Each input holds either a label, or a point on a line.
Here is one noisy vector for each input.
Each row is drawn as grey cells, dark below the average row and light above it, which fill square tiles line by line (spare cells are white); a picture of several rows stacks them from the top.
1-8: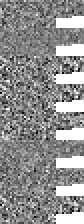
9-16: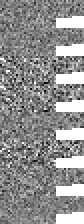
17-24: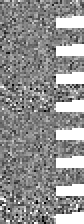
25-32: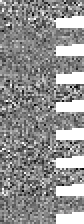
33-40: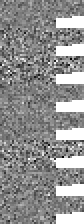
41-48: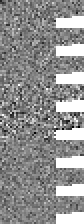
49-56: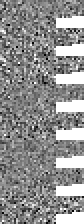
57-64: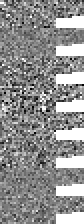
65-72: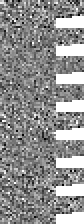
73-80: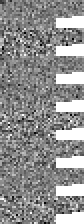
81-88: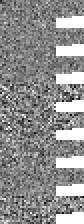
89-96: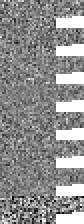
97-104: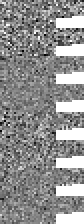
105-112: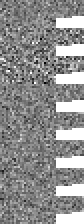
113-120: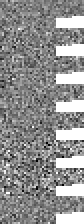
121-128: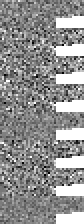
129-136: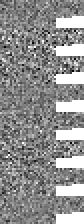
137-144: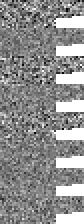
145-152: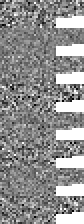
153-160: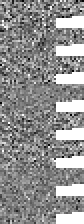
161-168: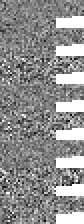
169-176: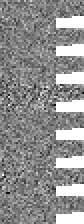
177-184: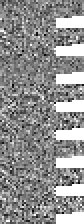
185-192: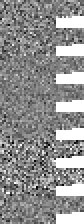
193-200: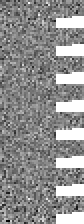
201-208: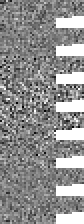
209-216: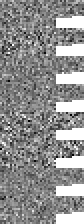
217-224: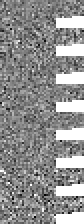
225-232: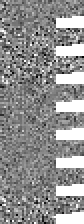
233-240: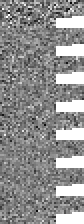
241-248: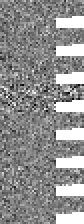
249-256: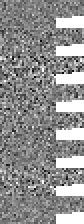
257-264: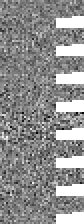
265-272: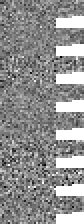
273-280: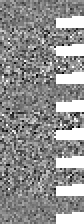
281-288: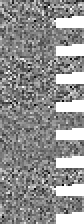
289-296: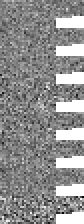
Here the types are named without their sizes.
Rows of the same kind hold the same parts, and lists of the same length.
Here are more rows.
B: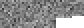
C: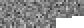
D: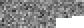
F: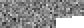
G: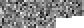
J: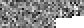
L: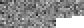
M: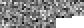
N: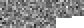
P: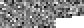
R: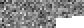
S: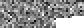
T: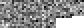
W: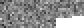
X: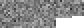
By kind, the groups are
B, C, D, F, G, L, N, R, W, X
J, M, P, S, T

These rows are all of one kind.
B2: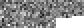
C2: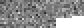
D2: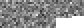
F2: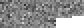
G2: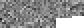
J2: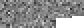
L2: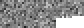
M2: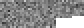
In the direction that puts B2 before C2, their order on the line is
G2, M2, J2, D2, L2, B2, F2, C2.
